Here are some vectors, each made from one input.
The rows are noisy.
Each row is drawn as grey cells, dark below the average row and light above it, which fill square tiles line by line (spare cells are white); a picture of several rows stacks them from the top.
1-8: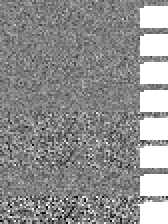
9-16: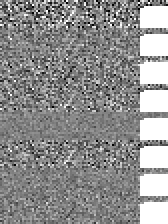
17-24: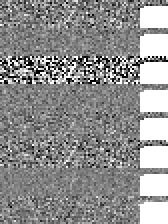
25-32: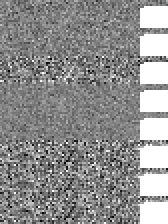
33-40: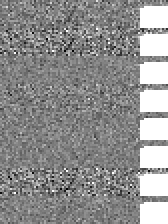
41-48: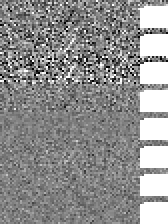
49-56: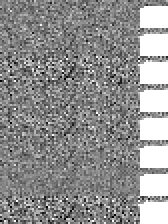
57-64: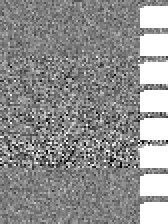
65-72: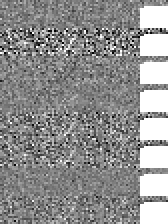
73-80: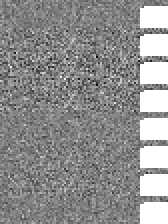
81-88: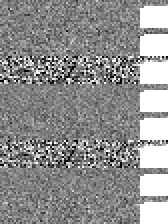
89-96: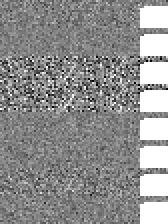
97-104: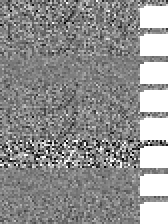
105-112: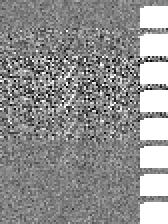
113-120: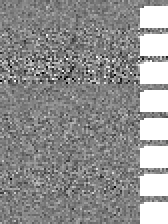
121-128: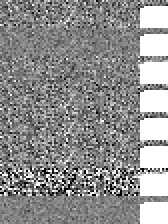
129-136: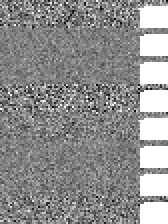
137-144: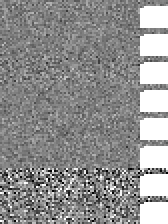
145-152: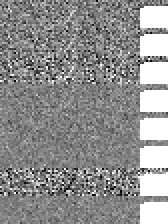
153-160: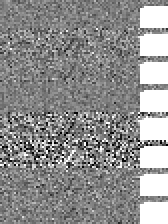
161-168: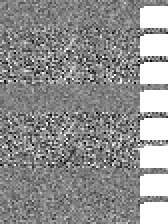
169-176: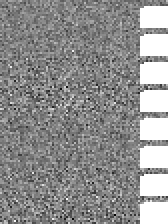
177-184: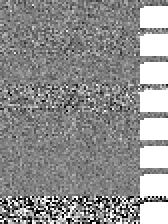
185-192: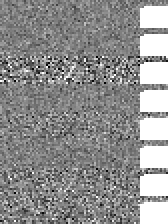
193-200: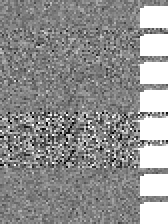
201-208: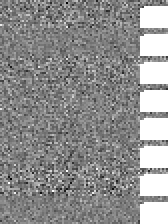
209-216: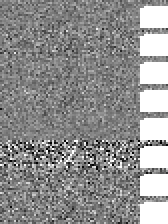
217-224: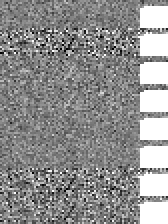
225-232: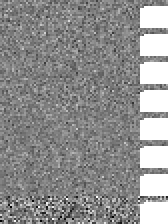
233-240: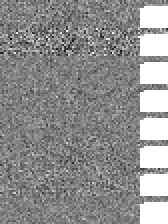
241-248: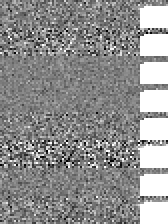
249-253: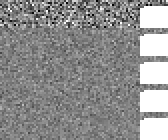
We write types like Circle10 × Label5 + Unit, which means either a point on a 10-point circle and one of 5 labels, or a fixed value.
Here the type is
Circle11 × Circle11 × Circle11 × (Circle11 + Unit).
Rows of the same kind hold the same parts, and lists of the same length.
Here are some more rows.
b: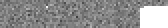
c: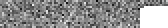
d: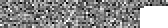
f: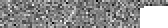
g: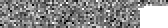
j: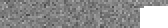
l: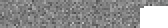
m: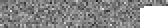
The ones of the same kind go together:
b, d, g, m
c, f, j, l

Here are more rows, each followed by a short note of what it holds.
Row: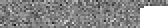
a point on each of three 11-point circles
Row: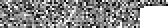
a point on each of three 11-point circles
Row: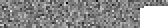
a point on each of four 11-point circles
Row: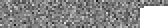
a point on each of three 11-point circles
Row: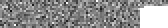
a point on each of three 11-point circles
